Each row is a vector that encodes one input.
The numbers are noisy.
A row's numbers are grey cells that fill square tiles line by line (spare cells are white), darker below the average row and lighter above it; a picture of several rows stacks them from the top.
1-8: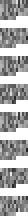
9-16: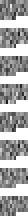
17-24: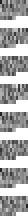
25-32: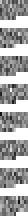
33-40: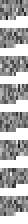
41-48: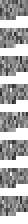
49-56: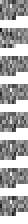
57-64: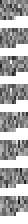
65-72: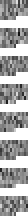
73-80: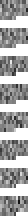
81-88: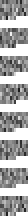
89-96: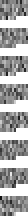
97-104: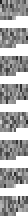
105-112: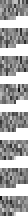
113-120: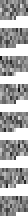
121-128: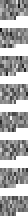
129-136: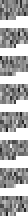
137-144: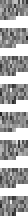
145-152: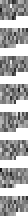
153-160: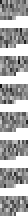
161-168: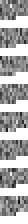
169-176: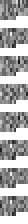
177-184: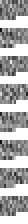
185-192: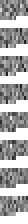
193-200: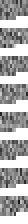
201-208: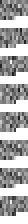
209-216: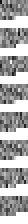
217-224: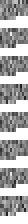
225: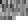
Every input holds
either a point on a 10-point circle, or a point on an 11-point line.
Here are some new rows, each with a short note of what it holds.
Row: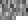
a point on a 10-point circle
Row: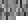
a point on an 11-point line
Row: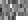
a point on an 11-point line
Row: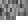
a point on an 11-point line
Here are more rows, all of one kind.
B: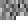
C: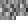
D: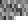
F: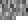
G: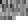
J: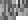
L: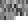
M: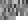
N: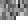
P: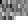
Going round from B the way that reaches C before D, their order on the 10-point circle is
B, C, F, G, P, D, L, M, J, N.
